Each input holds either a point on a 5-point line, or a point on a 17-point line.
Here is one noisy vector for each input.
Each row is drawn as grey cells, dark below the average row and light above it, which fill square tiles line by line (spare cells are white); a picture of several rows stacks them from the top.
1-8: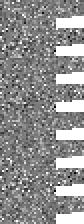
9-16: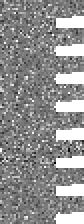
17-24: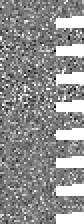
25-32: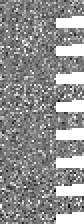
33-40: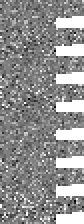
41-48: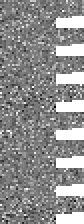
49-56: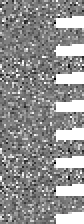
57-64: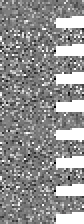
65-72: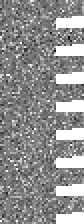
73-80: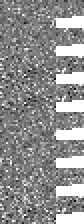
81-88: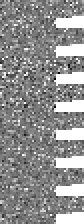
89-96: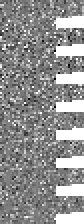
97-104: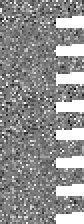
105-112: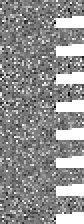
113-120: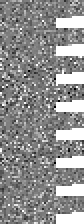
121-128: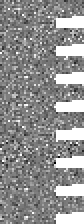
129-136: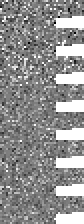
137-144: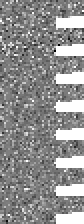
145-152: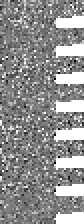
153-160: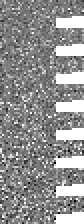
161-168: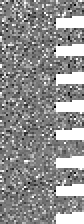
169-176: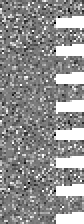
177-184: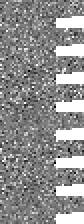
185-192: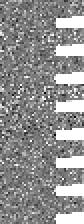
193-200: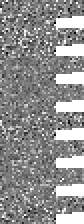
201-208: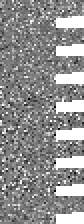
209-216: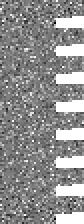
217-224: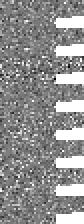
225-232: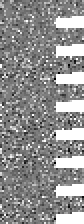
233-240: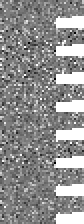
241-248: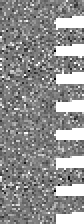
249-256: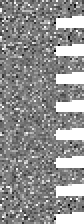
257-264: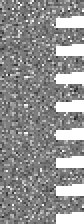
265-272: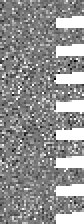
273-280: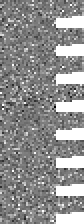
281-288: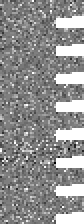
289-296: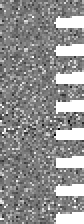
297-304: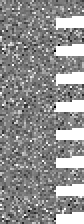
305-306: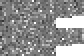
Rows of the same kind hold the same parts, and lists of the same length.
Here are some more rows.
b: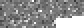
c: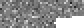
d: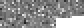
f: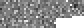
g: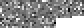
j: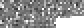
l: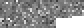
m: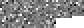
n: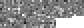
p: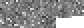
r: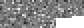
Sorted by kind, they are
b, c, d, f, j, l, n, p, r
g, m

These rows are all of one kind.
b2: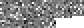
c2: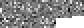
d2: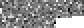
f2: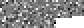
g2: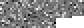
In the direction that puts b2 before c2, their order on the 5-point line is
g2, b2, f2, d2, c2.
